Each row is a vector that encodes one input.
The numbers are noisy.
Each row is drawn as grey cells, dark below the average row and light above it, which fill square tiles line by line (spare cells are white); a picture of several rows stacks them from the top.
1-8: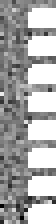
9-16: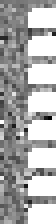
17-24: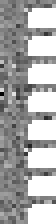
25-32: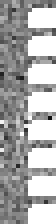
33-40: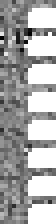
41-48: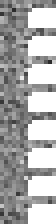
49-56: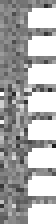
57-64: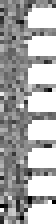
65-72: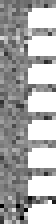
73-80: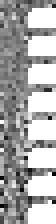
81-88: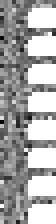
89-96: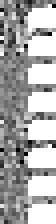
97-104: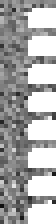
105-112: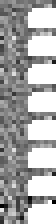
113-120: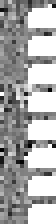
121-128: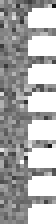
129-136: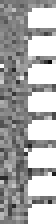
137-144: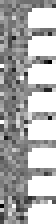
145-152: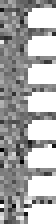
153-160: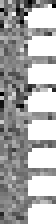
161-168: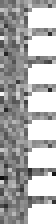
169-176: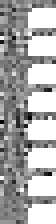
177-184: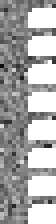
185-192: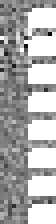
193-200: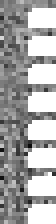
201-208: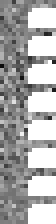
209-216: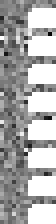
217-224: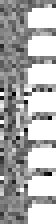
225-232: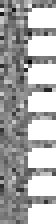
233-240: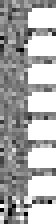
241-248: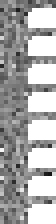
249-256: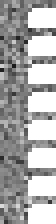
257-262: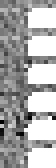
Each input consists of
either a point on a 7-point line, or a point on a 13-point line.
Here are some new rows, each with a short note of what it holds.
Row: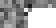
a point on a 13-point line
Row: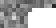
a point on a 7-point line
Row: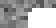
a point on a 7-point line
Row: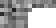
a point on a 7-point line
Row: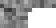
a point on a 7-point line
